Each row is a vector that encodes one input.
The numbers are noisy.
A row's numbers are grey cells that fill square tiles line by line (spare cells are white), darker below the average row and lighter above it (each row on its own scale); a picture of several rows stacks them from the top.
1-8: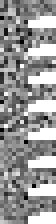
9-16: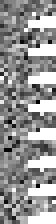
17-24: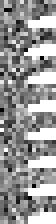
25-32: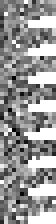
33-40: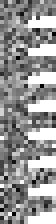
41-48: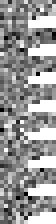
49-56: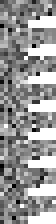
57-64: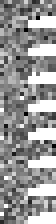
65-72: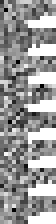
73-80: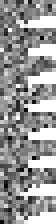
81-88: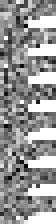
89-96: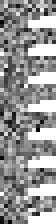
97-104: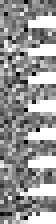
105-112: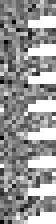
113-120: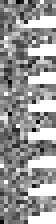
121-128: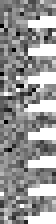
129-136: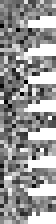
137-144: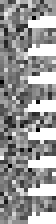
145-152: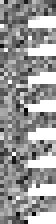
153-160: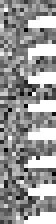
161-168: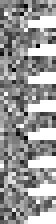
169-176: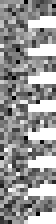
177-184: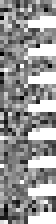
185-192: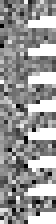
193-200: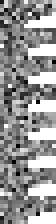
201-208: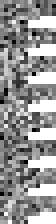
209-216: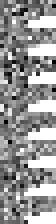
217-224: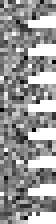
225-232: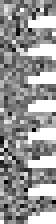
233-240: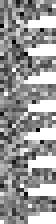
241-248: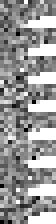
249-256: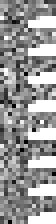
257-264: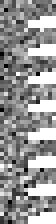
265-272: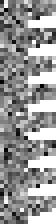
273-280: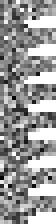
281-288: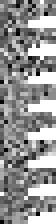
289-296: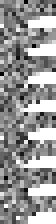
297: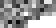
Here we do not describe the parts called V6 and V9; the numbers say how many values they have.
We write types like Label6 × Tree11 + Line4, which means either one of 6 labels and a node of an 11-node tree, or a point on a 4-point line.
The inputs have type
(Bool × Bool × Bool × Bool + V9) × (Line8 + V6).
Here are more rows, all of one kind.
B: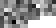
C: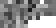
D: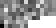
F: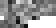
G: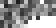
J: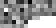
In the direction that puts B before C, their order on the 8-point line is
F, G, J, D, B, C.
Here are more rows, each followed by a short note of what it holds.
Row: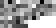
a point on an 8-point line and a value of V9
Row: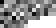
a point on an 8-point line and a value of V9
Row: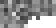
a value of V6 and a value of V9
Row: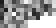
a value of V6 and a value of V9
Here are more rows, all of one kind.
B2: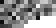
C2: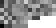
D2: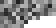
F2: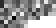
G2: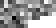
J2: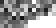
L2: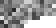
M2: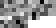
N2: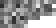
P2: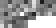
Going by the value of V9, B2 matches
F2, G2 and N2.
